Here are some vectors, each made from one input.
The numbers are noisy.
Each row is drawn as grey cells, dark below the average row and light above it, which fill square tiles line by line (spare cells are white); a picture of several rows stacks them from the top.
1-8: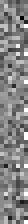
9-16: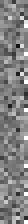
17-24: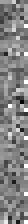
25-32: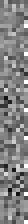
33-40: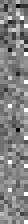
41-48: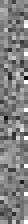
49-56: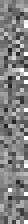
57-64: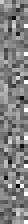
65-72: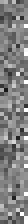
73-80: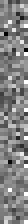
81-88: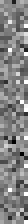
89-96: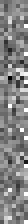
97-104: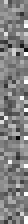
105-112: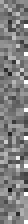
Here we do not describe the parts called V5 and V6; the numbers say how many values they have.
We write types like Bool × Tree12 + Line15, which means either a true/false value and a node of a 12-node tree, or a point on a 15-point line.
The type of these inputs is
((Bool × Bool × Bool + Unit) × V5 + V6) × Line4.
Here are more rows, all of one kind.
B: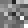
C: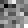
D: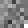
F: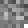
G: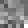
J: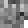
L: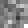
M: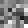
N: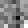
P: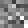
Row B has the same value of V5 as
C and N.
